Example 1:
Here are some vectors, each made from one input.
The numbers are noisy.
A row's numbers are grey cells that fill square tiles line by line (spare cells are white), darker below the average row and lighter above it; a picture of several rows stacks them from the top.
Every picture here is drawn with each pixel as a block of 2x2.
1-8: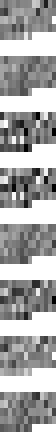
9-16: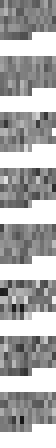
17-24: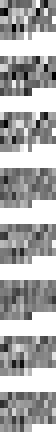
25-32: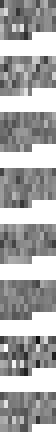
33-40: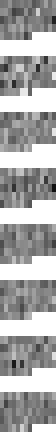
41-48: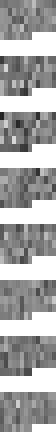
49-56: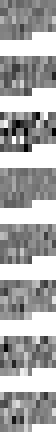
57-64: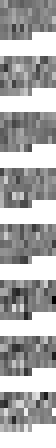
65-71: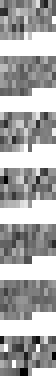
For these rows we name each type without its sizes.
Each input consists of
a point on each of two lines and a true/false value.
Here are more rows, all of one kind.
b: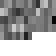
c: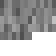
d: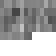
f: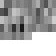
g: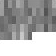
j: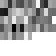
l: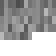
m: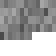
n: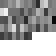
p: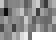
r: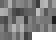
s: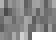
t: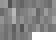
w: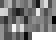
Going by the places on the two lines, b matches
g, p, s and w.
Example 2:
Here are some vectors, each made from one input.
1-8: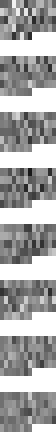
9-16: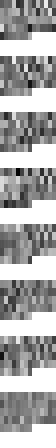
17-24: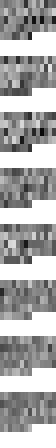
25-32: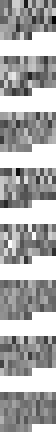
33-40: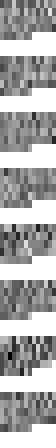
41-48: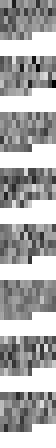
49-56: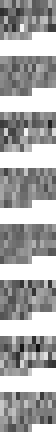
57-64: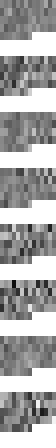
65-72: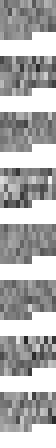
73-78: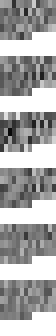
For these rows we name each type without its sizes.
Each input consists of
a label and a true/false value.
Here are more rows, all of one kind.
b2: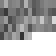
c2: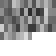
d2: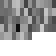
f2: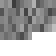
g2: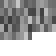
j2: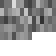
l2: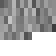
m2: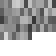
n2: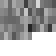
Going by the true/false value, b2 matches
f2 and l2.
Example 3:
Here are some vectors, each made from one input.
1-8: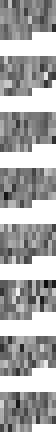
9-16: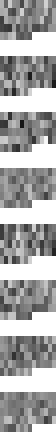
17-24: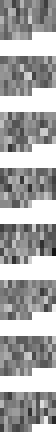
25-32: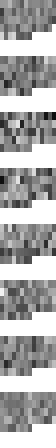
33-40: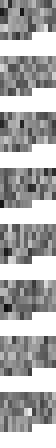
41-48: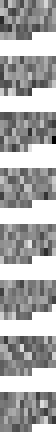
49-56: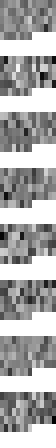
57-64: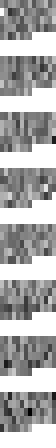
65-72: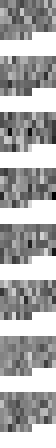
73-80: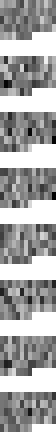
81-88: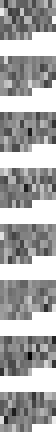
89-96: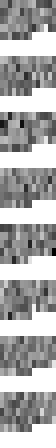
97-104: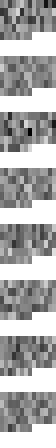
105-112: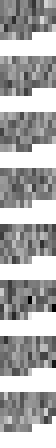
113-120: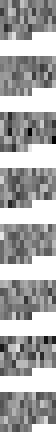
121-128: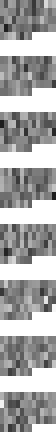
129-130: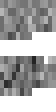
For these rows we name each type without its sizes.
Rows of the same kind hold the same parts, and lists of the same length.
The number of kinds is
2.
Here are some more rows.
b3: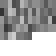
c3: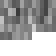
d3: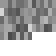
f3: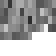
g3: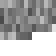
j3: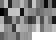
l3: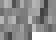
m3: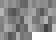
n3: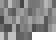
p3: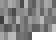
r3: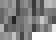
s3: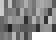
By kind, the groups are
b3, c3, d3, g3, l3, m3, n3, p3, r3, s3
f3, j3

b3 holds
three true/false values.
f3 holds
a node of a tree.
